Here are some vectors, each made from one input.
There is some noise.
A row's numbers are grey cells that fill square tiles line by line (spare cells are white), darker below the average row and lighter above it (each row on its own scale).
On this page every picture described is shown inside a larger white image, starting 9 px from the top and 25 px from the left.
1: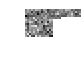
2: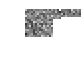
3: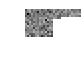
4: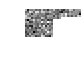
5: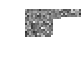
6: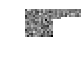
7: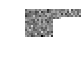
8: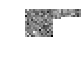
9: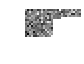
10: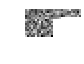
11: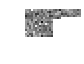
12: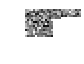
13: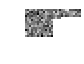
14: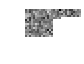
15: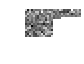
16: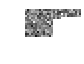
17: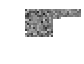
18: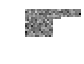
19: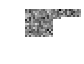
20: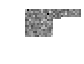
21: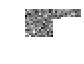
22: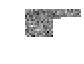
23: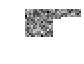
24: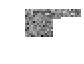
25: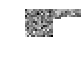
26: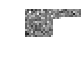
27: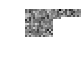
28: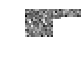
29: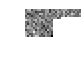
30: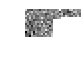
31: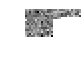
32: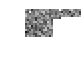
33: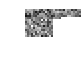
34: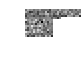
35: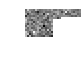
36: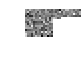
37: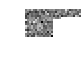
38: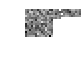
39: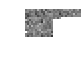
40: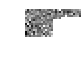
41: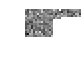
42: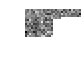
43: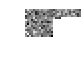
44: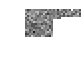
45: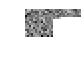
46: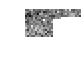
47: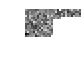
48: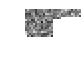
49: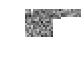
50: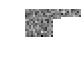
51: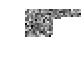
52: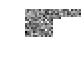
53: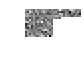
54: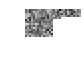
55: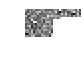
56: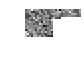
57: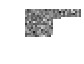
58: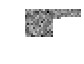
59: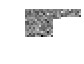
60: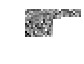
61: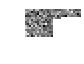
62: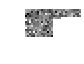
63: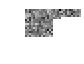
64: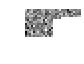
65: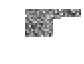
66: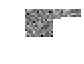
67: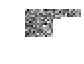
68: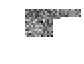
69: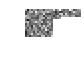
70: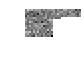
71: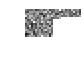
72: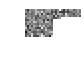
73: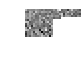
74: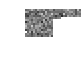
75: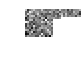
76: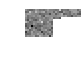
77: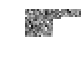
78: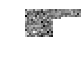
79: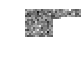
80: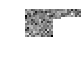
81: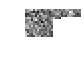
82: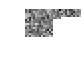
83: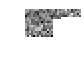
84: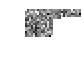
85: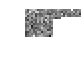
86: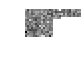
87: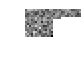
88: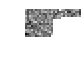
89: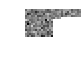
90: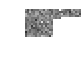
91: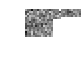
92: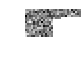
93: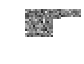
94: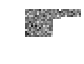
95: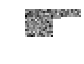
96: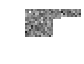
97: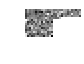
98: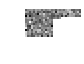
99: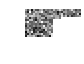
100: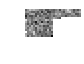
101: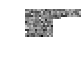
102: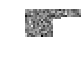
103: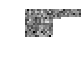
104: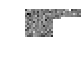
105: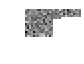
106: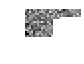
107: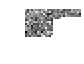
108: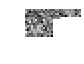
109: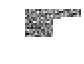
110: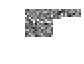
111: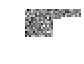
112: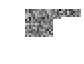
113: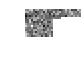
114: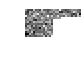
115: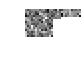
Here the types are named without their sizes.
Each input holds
either a point on a circle, a node of a tree and a true/false value, or a fixed value.
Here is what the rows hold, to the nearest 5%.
About 95% of them hold a point on a circle, a node of a tree and a true/false value. The rest hold a fixed value.
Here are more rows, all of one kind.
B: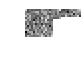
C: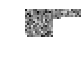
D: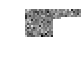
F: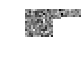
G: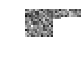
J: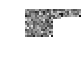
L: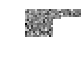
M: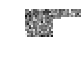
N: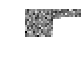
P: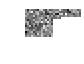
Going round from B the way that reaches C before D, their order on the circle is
B, L, P, C, D, M, F, J, G, N.
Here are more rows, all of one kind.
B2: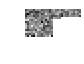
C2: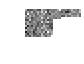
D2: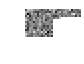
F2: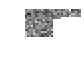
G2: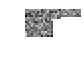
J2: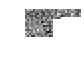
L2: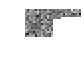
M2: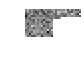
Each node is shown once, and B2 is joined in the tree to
C2, G2 and L2.
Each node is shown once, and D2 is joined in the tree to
F2 and G2.
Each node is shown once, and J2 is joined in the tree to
G2 and M2.
